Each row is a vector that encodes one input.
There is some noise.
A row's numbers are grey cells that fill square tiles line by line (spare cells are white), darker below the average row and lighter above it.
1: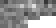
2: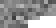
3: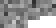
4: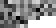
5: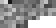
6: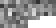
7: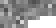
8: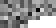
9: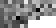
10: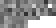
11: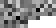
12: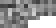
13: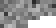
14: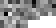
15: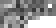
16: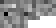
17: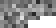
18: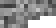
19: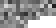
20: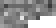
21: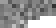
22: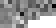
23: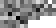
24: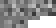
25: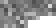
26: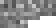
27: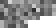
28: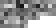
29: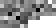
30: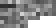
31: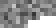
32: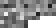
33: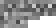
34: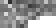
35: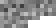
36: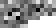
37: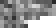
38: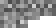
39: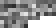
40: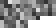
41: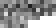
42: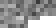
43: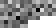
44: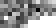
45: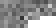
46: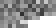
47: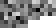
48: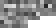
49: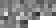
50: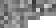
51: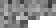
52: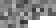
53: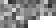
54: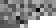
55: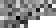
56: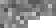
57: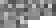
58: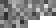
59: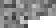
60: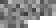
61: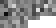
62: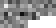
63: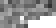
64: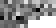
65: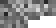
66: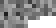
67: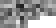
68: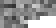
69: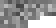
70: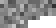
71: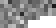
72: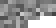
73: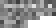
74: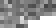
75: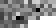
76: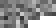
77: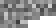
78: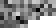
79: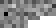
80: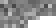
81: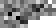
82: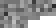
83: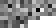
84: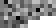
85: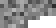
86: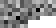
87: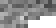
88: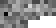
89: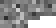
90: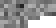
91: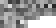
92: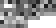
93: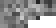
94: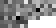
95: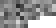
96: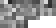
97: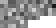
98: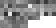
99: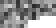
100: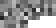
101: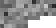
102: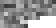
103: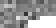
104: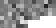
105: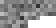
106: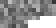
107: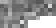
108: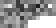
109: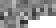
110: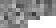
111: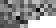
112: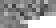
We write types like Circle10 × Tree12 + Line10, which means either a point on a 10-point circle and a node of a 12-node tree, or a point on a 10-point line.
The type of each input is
Label8 × (Tree7 + Unit) + Line5.
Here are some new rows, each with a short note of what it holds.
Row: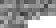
one of 8 labels and a node of a 7-node tree
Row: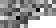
a point on a 5-point line
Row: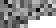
a point on a 5-point line
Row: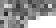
one of 8 labels and a node of a 7-node tree
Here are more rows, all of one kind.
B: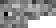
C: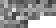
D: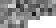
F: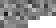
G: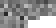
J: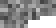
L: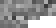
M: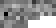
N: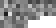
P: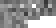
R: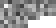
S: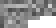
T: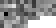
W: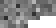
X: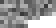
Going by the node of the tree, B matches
G, J, P and R.
